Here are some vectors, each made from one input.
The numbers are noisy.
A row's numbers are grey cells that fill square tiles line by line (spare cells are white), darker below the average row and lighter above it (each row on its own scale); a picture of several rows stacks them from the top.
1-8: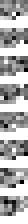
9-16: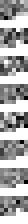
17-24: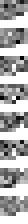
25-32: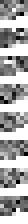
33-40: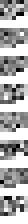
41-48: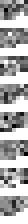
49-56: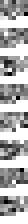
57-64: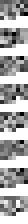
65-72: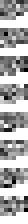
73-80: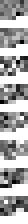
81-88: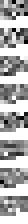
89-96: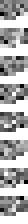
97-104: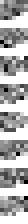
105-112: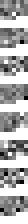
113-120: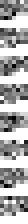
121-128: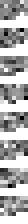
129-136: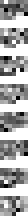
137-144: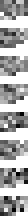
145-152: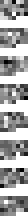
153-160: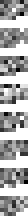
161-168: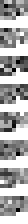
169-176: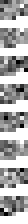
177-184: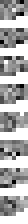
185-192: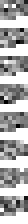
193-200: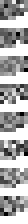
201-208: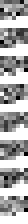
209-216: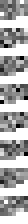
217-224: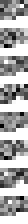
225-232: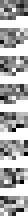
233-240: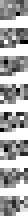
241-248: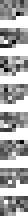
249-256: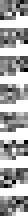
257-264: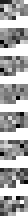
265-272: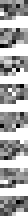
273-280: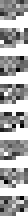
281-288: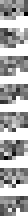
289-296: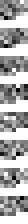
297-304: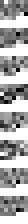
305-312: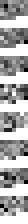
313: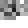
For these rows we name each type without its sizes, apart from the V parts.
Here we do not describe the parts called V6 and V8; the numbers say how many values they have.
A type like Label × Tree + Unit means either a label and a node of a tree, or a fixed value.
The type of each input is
(Bool × V6 + V8) × Tree.
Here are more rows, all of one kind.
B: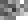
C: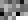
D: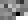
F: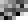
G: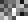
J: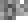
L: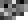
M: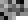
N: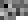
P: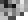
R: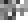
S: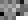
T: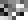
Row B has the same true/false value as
J, P and R.
